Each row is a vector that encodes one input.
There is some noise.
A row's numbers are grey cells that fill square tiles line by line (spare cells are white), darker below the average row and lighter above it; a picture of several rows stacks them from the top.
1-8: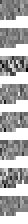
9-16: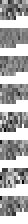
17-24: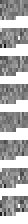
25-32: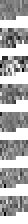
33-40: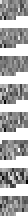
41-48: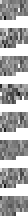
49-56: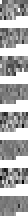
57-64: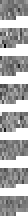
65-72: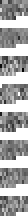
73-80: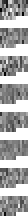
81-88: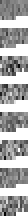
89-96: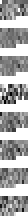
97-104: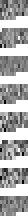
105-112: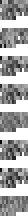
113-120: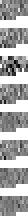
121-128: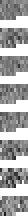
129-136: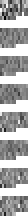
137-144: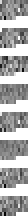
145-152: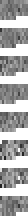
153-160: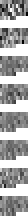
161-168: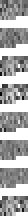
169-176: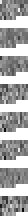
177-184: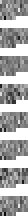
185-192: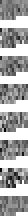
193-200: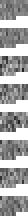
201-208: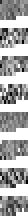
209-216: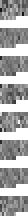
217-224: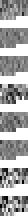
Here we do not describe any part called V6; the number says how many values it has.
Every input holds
a list of up to two items, each a point on a 5-point line, a true/false value and a value of V6.
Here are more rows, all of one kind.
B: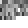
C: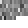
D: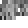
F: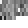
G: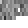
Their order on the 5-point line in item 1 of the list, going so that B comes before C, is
B, D, F, G, C.
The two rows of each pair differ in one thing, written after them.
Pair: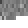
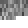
the place on the 5-point line in item 2 of the list
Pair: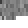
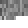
the true/false value in item 2 of the list
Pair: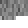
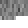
the true/false value in item 2 of the list
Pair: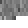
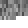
the value of V6 in item 2 of the list
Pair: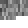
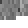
the place on the 5-point line in item 2 of the list
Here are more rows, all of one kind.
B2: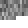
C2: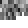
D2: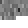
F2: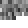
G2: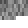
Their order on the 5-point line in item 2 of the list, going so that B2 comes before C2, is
D2, F2, G2, B2, C2.
